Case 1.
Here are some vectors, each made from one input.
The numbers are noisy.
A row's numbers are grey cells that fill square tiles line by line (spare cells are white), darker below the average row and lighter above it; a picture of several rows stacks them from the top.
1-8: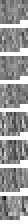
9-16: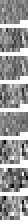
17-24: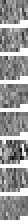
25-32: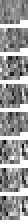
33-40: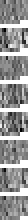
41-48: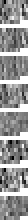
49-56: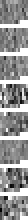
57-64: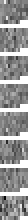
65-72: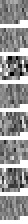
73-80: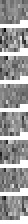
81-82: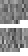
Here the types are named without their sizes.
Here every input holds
either a point on a line, or three true/false values.
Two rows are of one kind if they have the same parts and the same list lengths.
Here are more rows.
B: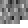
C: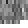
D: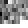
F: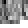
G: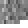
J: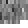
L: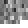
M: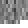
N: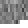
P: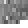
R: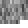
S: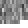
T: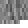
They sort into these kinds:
B, F, G, N, P, R, S, T
C, D, J, L, M

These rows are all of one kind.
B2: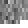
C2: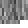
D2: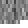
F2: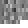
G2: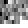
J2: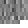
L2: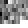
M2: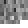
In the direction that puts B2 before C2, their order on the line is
L2, G2, B2, D2, F2, M2, C2, J2.
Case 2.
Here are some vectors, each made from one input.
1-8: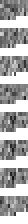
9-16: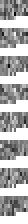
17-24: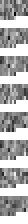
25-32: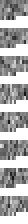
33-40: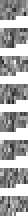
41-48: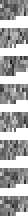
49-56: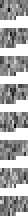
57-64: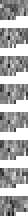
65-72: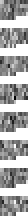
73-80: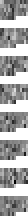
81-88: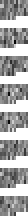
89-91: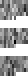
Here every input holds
either a point on a 6-point line, or a point on a 7-point line.
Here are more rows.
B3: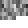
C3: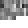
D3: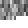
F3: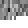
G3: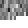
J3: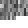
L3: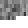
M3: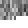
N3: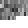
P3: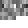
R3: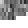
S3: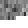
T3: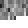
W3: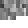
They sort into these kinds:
B3, C3, D3, F3, G3, M3, P3, T3, W3
J3, L3, N3, R3, S3

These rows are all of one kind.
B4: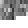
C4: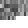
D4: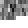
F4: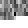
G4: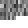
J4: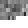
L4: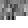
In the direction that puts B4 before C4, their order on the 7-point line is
B4, D4, L4, J4, C4, G4, F4.
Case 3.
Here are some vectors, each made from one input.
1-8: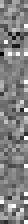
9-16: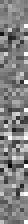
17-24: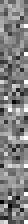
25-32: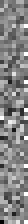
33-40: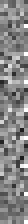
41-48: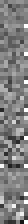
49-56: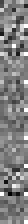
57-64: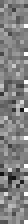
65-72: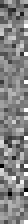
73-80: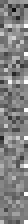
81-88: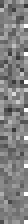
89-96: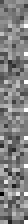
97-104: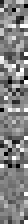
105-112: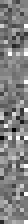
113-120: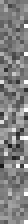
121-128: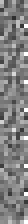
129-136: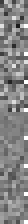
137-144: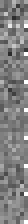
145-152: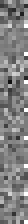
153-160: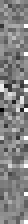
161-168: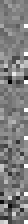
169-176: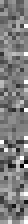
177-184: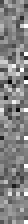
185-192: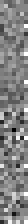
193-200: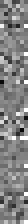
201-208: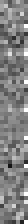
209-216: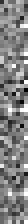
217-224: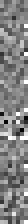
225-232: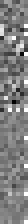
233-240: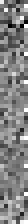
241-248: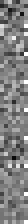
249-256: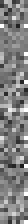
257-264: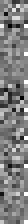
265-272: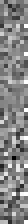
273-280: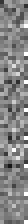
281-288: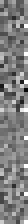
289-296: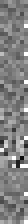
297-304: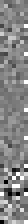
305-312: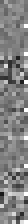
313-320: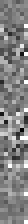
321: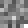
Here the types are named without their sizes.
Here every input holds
a point on a circle and a true/false value.
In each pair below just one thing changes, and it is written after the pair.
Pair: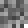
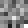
the true/false value
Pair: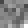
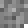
the place on the circle
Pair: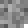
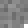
the place on the circle
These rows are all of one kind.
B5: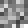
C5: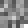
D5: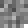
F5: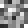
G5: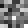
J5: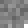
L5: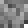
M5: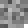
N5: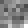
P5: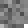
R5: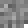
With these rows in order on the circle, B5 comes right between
F5 and R5.
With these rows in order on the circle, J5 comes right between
C5 and D5.
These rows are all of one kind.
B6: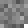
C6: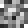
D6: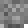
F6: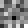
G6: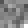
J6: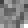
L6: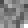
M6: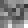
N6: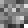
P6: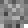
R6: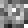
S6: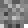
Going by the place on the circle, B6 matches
G6, L6, N6 and S6.
